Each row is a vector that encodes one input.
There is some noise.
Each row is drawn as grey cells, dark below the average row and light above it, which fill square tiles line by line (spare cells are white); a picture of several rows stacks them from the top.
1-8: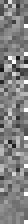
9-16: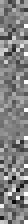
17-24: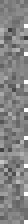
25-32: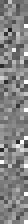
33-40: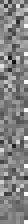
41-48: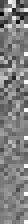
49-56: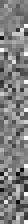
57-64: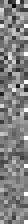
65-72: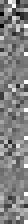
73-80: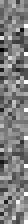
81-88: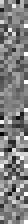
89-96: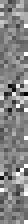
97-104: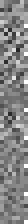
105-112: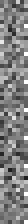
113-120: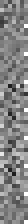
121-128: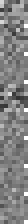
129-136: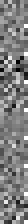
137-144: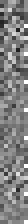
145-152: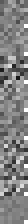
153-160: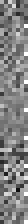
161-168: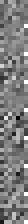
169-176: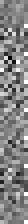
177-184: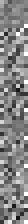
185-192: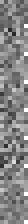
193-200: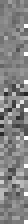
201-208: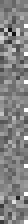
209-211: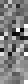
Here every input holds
either a point on a 6-point line and a true/false value, or a point on each of three 9-point lines.
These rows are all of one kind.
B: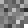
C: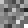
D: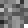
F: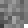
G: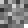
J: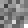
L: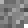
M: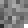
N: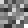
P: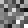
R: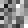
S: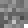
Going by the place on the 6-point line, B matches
D and S.
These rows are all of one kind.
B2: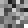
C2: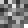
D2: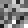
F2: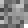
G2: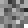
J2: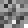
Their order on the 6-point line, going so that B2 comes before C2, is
D2, G2, F2, J2, B2, C2.
